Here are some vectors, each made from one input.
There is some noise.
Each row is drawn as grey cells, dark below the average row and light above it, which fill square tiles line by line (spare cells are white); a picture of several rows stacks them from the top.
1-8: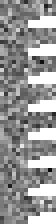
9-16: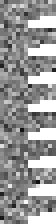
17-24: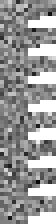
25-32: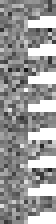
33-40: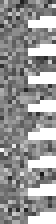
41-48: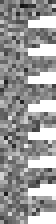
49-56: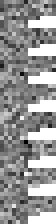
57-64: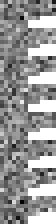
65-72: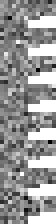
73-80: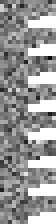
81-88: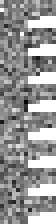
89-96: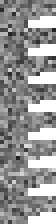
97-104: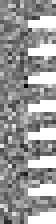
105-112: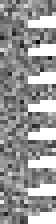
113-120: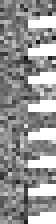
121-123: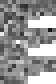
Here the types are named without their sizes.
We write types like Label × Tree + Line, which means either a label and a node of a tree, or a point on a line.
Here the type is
(Bool × Bool × Bool × Bool × Bool + Unit) × Circle × Label.
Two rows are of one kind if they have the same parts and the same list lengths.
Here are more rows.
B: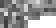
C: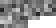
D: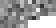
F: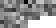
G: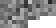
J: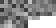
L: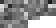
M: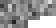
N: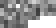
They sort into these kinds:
B, C, D, F, L, M, N
G, J

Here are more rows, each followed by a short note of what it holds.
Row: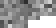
a point on a circle, a label and five true/false values
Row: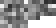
a point on a circle, a label and five true/false values
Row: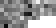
a point on a circle, a label and five true/false values
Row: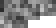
a point on a circle and a label
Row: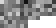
a point on a circle, a label and five true/false values
